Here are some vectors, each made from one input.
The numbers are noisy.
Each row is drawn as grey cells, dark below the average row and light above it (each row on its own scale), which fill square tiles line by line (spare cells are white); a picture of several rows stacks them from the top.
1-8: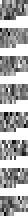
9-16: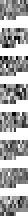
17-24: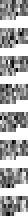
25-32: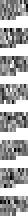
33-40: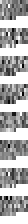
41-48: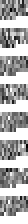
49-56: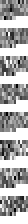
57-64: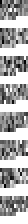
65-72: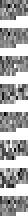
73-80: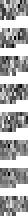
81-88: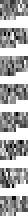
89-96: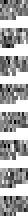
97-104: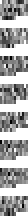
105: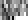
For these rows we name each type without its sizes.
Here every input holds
either three true/false values, or a list of points on a line.
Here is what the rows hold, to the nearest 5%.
About 55% of them hold three true/false values. The rest are lists of points on a line.
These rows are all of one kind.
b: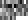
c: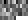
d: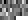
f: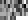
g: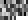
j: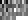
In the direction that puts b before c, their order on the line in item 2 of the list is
b, j, g, c, d, f.
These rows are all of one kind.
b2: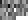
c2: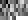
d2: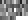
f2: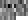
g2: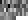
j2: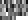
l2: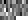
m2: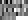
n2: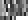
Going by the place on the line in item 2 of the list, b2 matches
c2, j2 and n2.
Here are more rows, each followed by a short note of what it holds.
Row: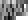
the empty list
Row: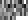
a list of two items
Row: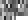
three true/false values
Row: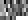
a list of two items
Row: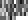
a list of two items
